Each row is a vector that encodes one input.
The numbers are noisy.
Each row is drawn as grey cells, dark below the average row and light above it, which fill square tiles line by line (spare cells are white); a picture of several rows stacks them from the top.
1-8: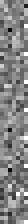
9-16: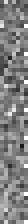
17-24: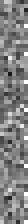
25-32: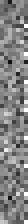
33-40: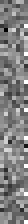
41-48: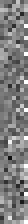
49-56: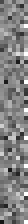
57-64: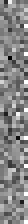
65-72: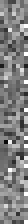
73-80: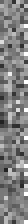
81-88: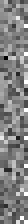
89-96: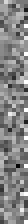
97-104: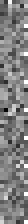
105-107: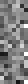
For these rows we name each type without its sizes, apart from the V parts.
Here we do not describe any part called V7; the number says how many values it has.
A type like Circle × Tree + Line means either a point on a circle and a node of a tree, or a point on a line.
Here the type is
(Bool × Bool × Bool + V7) × Label.
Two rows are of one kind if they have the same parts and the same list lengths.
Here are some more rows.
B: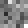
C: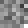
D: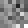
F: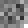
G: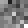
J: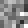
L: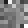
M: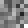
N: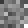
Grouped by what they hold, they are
B, C, F, N
D, G, J, L, M

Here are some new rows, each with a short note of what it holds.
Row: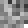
a label and three true/false values
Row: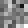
a label and a value of V7
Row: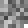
a label and three true/false values
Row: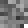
a label and three true/false values
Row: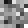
a label and three true/false values
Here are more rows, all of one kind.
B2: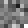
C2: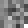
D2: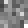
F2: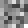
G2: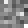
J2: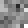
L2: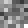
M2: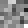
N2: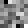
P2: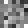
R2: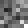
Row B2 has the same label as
F2, J2 and R2.
